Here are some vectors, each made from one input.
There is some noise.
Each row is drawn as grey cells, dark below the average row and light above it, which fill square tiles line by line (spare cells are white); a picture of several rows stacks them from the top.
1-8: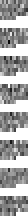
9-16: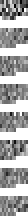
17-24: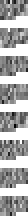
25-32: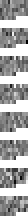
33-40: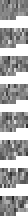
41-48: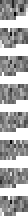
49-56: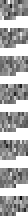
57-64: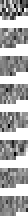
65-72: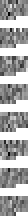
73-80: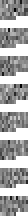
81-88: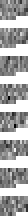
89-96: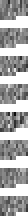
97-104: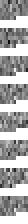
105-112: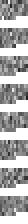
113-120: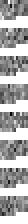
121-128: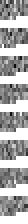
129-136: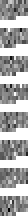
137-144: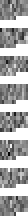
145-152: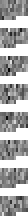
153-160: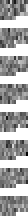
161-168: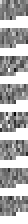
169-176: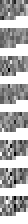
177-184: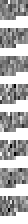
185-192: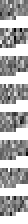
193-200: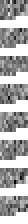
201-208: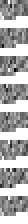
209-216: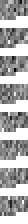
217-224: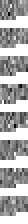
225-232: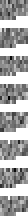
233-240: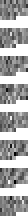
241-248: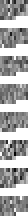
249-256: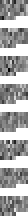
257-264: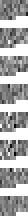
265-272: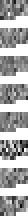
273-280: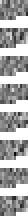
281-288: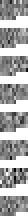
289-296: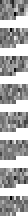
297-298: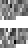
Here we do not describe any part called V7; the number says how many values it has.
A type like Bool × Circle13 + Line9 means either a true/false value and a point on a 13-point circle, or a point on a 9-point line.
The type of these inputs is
List2((Circle8 + Label8) × V7).
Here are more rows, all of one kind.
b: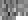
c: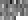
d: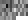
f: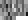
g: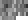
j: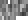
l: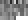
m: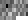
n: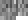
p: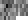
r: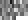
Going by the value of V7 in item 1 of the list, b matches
g, n and p.
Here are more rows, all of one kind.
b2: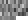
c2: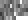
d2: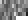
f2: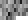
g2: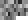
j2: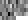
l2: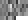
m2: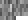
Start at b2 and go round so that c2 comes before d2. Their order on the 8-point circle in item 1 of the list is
b2, f2, l2, m2, g2, j2, c2, d2.
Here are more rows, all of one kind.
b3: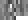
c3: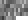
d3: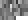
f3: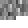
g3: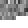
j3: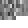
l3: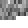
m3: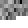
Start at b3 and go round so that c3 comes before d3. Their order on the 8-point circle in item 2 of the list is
b3, l3, m3, c3, d3, f3, g3, j3.
